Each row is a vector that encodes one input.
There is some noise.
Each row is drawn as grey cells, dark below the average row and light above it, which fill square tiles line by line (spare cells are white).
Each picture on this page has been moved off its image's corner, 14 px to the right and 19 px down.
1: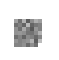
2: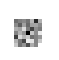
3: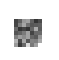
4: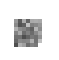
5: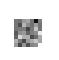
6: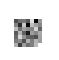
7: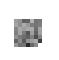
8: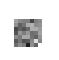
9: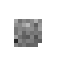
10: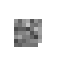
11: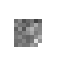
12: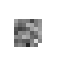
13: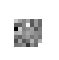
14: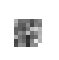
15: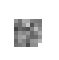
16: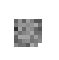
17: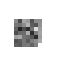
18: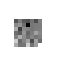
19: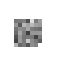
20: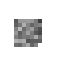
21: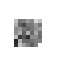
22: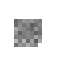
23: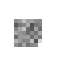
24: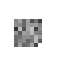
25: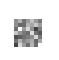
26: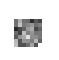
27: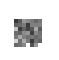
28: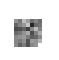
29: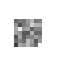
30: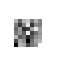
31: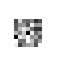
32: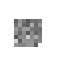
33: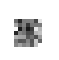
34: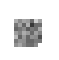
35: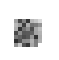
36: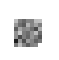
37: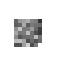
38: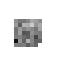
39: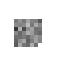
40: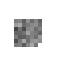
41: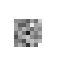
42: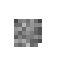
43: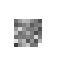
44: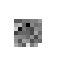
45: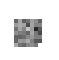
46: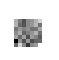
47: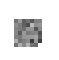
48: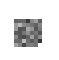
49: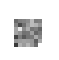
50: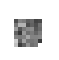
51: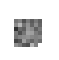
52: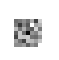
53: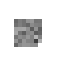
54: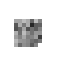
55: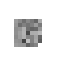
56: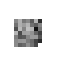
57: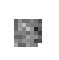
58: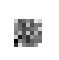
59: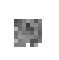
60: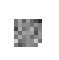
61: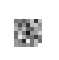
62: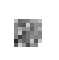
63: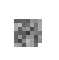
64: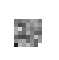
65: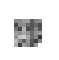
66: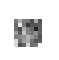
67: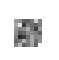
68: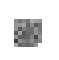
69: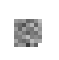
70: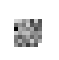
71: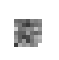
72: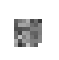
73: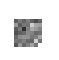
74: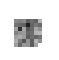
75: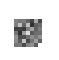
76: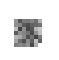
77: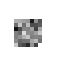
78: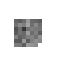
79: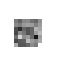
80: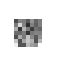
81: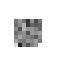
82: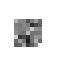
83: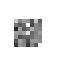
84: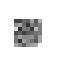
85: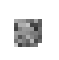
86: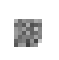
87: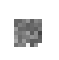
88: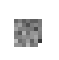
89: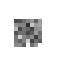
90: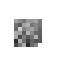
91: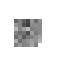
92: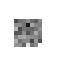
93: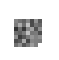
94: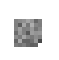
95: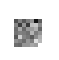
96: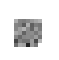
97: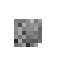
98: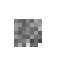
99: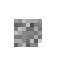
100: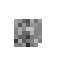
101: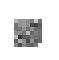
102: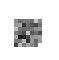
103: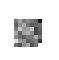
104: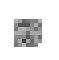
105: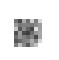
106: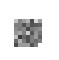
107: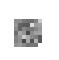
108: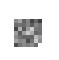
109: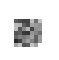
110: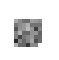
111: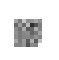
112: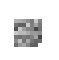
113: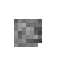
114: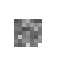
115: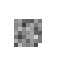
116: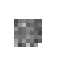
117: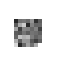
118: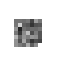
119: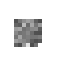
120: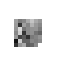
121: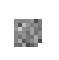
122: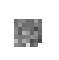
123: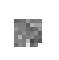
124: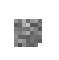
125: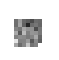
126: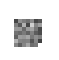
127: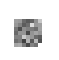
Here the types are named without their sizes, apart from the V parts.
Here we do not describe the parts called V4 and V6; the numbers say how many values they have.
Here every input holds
a true/false value and a value of V4, together with either a point on a line, or a value of V6.
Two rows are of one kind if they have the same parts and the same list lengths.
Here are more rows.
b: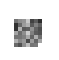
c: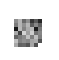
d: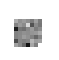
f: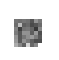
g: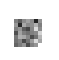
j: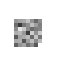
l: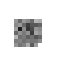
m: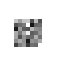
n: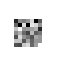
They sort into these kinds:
b, d, f, l, m
c, g, j, n

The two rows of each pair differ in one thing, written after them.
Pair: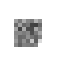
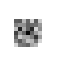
the value of V6
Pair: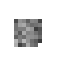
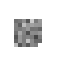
the true/false value
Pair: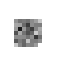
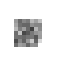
the value of V4
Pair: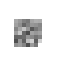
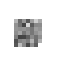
the value of V6
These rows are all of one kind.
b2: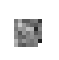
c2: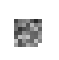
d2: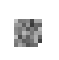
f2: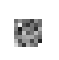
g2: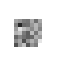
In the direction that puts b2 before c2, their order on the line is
g2, b2, d2, f2, c2.
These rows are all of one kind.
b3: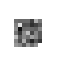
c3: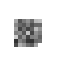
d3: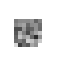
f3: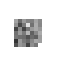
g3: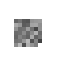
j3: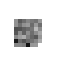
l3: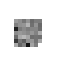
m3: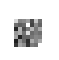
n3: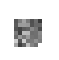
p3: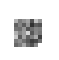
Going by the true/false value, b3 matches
g3 and n3.
